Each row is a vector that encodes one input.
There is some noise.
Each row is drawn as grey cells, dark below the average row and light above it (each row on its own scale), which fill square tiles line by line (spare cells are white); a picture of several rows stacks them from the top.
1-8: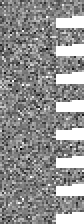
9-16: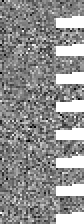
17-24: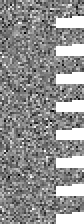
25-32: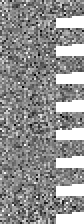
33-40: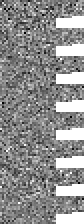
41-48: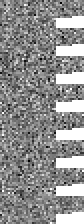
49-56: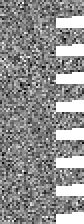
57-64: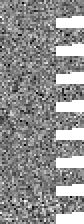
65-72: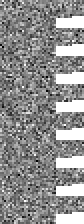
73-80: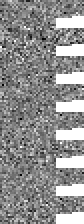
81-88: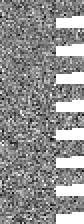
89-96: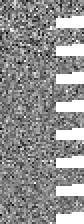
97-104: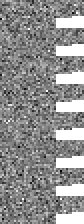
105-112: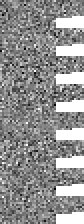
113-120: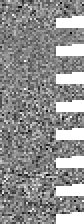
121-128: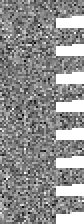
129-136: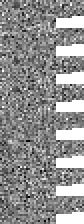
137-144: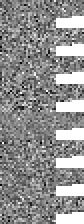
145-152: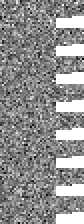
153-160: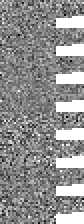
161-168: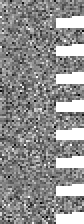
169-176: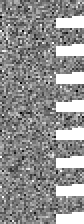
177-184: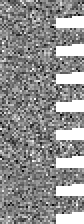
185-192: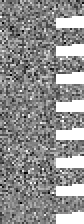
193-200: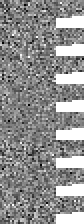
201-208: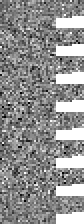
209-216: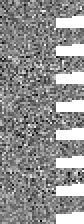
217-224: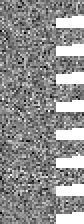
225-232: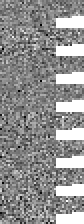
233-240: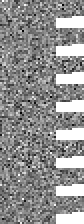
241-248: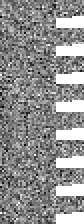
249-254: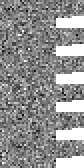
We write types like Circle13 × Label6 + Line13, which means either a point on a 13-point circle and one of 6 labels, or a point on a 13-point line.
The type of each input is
(Bool × Bool × Bool + Line13) × Line15.
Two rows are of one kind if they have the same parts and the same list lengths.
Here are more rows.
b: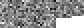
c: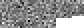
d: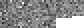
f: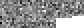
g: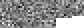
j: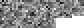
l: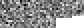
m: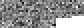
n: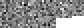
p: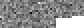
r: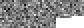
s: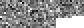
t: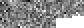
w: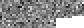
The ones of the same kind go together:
b, m, p, r, s
c, d, f, g, j, l, n, t, w

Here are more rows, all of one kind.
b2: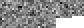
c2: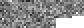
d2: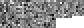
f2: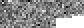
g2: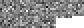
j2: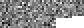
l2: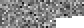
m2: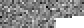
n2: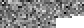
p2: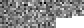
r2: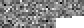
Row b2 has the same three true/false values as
f2, g2, n2 and p2.
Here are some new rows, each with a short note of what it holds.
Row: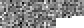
a point on a 13-point line and a point on a 15-point line
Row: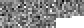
a point on a 13-point line and a point on a 15-point line
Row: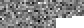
a point on a 13-point line and a point on a 15-point line
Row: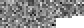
a point on a 15-point line and three true/false values
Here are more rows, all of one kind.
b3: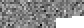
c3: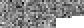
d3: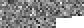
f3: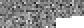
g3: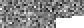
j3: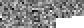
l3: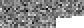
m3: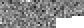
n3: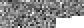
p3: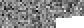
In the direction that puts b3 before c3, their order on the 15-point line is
b3, f3, j3, d3, c3, n3, m3, l3, g3, p3.
